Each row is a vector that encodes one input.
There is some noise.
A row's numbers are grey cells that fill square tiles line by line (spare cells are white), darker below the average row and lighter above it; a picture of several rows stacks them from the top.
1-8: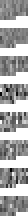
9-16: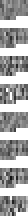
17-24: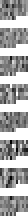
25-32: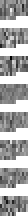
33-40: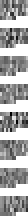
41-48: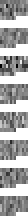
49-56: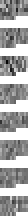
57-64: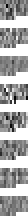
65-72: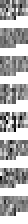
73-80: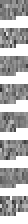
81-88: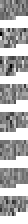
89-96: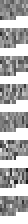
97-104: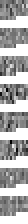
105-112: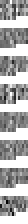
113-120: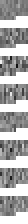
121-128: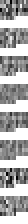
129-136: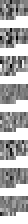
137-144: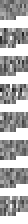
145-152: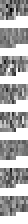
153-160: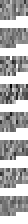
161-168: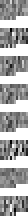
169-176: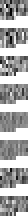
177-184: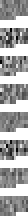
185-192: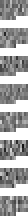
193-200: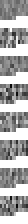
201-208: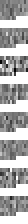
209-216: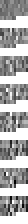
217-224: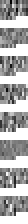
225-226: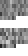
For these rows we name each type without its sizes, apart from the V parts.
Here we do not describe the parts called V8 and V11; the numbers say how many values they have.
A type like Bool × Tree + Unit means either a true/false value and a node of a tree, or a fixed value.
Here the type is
Bool × V8 + (Line × Line + Unit) × V11.
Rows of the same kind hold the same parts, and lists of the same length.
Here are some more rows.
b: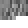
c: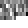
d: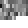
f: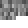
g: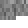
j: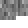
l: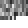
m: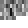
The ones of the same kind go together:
b, c, j
d, f, g
l, m

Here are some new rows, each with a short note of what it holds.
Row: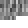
a value of V11
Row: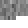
a point on each of two lines and a value of V11
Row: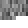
a value of V11
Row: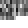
a point on each of two lines and a value of V11
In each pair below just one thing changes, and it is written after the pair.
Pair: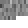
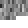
the place on one of the two lines
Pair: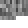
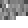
the place on one of the two lines
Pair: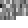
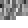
the value of V11
